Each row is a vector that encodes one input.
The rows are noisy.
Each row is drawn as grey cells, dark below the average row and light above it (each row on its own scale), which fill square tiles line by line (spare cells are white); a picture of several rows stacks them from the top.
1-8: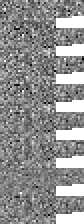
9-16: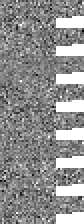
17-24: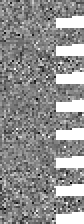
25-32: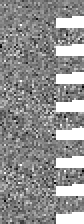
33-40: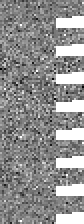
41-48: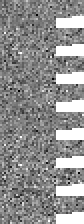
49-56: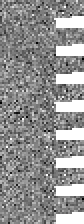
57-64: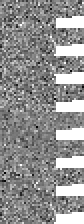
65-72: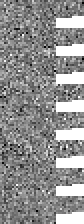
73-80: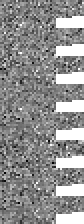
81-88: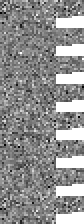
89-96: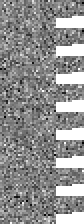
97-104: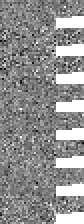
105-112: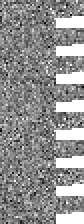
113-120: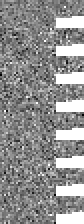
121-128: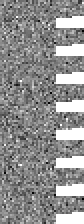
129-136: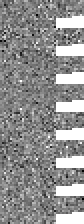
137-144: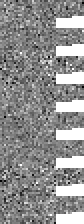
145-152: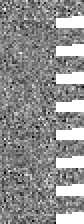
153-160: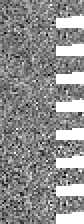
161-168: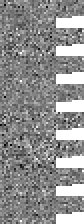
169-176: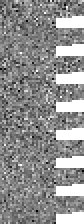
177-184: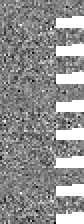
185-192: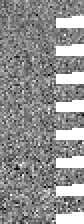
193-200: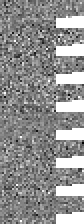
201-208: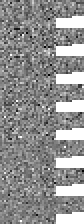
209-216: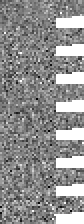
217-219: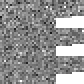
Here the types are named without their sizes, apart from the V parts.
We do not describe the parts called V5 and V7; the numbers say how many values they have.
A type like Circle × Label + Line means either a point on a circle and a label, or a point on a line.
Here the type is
Bool × Bool × Bool × Bool + Circle × V5 + List(V7) × Tree + Unit.
